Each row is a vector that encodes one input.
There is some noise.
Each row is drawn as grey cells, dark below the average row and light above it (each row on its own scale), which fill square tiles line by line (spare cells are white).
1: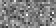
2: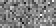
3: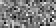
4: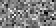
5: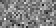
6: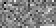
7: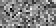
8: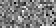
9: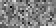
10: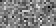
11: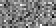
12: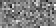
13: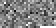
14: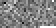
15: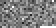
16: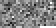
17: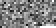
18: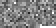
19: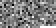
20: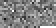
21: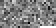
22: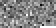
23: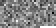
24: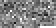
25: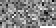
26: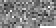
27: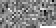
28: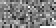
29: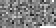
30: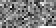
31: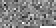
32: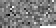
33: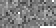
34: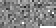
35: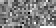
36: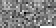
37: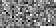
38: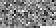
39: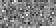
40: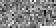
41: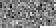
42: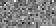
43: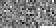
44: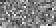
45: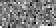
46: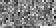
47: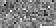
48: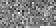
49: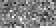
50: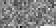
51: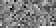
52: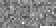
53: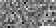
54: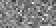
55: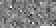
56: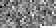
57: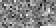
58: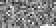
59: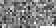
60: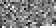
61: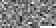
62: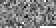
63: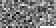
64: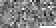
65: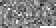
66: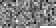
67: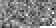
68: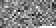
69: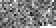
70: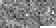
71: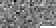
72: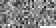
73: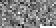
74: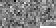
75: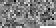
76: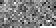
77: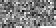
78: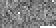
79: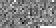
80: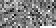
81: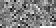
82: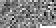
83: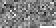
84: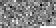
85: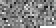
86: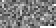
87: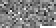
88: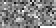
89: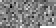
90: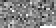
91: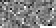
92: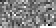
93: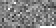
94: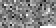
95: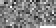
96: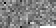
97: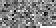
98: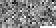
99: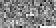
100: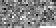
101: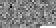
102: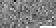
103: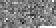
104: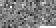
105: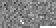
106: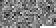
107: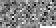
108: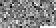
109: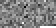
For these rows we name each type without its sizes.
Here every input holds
a label and a node of a tree.
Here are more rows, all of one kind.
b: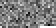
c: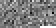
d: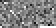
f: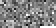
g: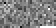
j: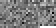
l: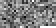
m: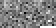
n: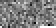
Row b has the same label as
f and j.
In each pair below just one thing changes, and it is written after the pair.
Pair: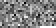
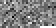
the label
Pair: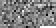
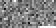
the label
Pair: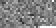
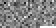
the label
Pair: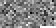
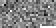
the label
